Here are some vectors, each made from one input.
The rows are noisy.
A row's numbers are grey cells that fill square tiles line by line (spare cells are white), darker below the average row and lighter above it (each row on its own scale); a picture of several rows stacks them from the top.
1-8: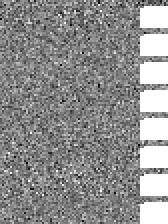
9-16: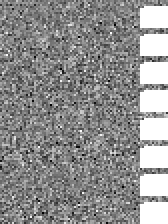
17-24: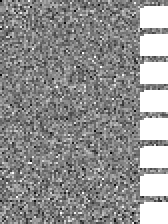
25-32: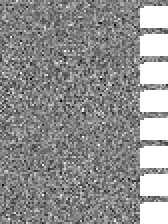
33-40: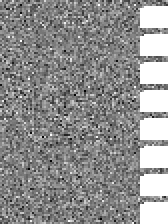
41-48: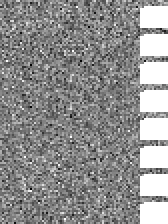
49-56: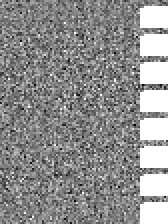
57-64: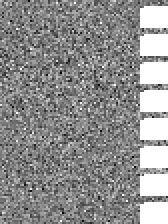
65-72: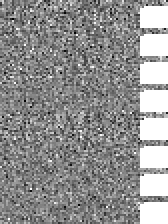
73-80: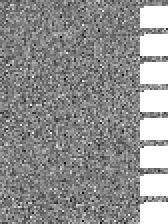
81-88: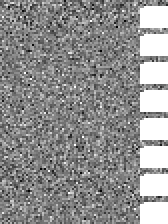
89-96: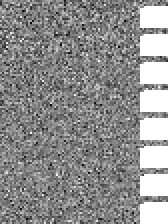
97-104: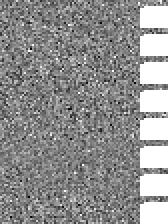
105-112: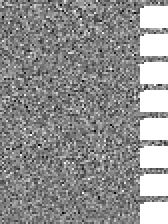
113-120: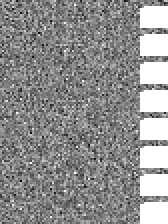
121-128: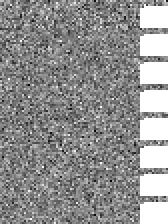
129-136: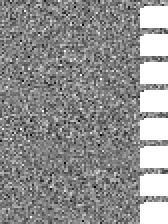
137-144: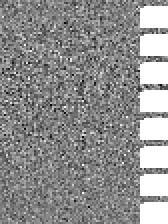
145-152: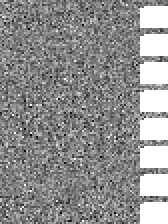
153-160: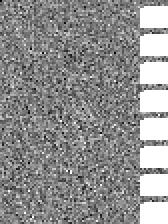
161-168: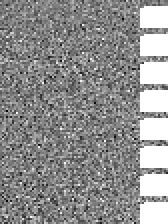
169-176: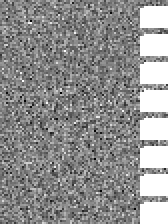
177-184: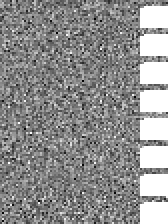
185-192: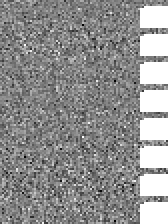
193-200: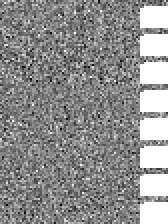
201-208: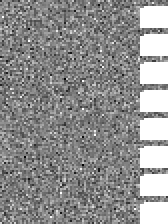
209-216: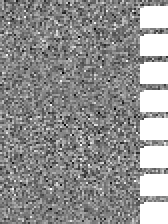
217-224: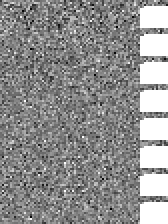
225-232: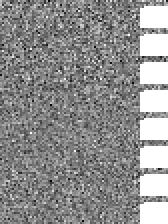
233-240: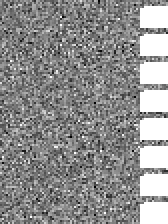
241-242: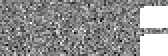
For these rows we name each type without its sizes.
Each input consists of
two labels and three true/false values.
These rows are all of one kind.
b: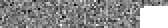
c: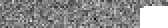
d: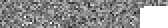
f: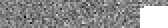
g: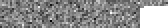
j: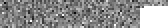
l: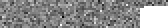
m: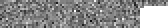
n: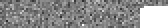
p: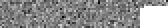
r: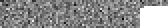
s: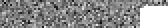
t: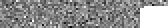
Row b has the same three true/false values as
c, j, r and s.
